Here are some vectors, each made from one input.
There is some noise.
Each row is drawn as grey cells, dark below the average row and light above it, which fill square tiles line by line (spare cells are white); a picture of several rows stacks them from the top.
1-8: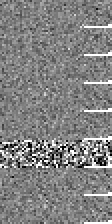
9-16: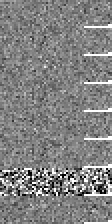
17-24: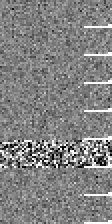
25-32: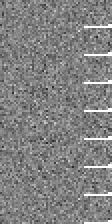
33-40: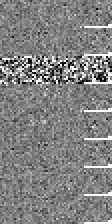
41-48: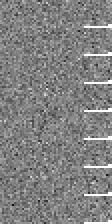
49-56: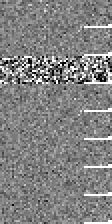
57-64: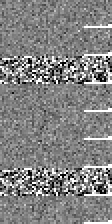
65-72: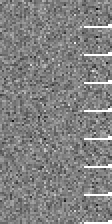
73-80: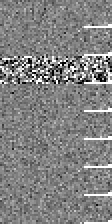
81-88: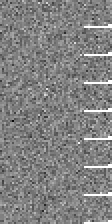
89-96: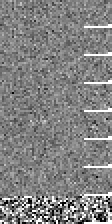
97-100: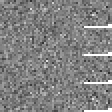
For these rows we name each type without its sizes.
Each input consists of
either a fixed value, or a label and a true/false value.
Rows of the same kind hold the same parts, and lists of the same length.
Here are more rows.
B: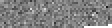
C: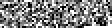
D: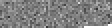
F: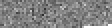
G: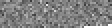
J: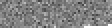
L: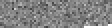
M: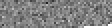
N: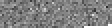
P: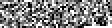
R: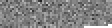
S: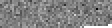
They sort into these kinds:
B, D, F, G, J, L, M, N, R, S
C, P

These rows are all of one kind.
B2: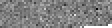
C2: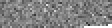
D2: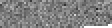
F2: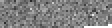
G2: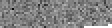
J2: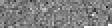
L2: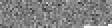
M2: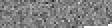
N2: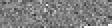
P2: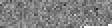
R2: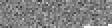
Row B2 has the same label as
D2, L2, P2 and R2.
